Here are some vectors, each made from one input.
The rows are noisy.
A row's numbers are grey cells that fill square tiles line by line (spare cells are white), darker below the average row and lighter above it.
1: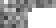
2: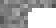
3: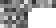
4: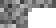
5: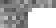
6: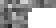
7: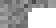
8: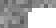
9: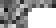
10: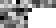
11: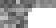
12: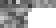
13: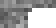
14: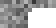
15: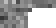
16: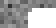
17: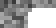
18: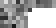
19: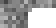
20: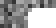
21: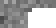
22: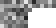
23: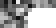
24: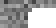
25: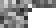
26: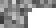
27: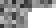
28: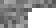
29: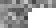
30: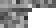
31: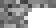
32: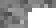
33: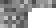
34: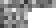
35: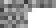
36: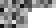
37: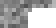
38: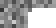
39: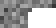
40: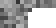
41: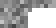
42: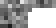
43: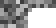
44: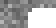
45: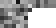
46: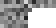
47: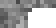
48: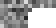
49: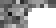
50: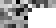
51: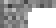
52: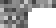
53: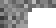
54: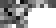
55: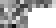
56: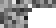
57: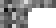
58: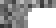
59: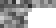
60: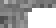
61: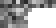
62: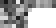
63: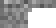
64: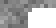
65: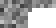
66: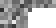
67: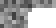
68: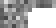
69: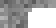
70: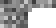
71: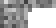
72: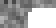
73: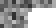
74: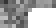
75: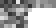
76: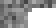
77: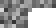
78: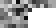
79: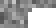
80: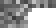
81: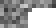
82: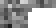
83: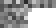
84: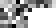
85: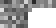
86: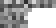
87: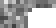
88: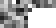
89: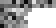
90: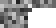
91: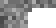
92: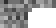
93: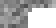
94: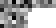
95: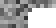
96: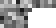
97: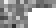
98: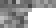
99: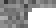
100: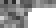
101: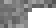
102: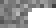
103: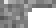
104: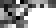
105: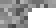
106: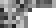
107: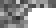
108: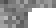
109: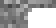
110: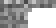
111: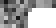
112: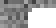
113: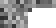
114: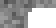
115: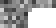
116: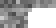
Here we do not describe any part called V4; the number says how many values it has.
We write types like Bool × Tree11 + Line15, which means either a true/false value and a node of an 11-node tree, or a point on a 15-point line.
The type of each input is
List2(Bool × V4).
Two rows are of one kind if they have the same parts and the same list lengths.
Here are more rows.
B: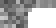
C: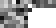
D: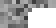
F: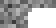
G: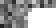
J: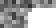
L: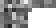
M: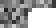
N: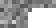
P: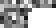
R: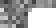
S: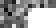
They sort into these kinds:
B, D, J, N, R
C, F, M, P
G, L, S

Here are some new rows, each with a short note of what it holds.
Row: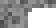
a list of two items
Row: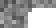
a list of one item
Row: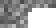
a list of two items
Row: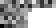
the empty list
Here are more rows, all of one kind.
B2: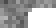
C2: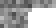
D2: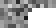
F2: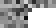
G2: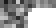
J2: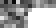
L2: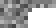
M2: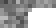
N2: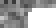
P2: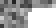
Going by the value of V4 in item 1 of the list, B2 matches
C2 and M2.
